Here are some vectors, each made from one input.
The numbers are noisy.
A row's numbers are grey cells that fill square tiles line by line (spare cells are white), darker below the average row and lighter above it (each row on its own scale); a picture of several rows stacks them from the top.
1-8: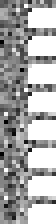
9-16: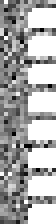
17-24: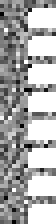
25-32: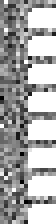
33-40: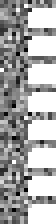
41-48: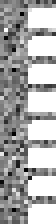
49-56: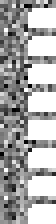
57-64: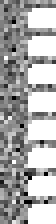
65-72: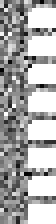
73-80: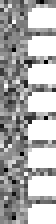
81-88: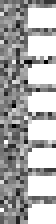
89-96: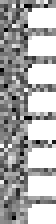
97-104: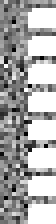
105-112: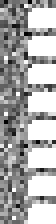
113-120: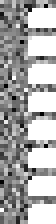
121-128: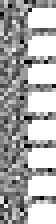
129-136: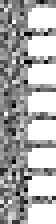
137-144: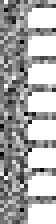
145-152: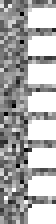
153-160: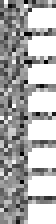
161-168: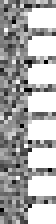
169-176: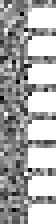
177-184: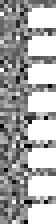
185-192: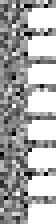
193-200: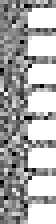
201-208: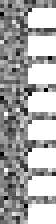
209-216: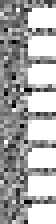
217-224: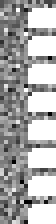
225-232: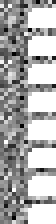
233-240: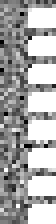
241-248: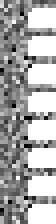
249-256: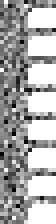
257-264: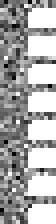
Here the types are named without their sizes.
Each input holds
either a point on a circle, or a point on a line.
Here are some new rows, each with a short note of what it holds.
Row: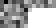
a point on a line
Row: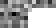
a point on a line
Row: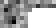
a point on a circle
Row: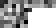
a point on a line
